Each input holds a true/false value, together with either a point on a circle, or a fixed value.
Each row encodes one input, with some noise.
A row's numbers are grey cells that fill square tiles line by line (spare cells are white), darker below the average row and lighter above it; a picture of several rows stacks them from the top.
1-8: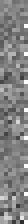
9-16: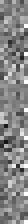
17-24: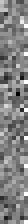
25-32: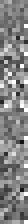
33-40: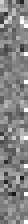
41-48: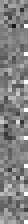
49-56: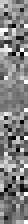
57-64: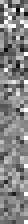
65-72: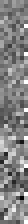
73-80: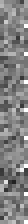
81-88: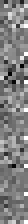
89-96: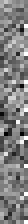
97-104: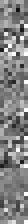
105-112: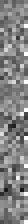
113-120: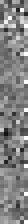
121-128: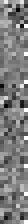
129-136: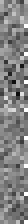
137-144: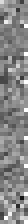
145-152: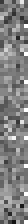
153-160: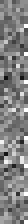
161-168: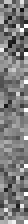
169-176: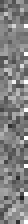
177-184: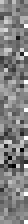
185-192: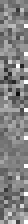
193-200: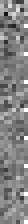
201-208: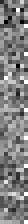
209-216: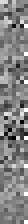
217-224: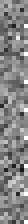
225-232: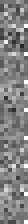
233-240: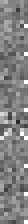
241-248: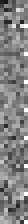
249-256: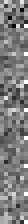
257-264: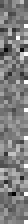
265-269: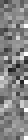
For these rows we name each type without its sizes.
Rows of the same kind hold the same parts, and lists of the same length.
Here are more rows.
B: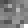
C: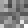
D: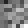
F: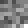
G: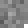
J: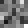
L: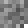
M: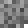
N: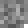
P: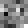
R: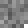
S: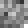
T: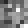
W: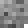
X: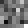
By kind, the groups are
B, D, F, G, J, L, M, N, R, S, T, W, X
C, P

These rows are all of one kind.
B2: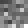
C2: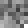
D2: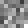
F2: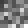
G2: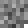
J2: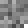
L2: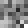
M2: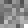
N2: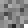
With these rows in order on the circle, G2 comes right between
D2 and J2.
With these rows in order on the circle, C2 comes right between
D2 and L2.
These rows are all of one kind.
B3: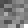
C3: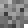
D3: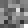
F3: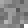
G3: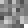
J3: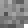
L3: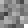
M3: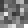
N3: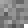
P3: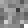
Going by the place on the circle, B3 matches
M3 and N3.
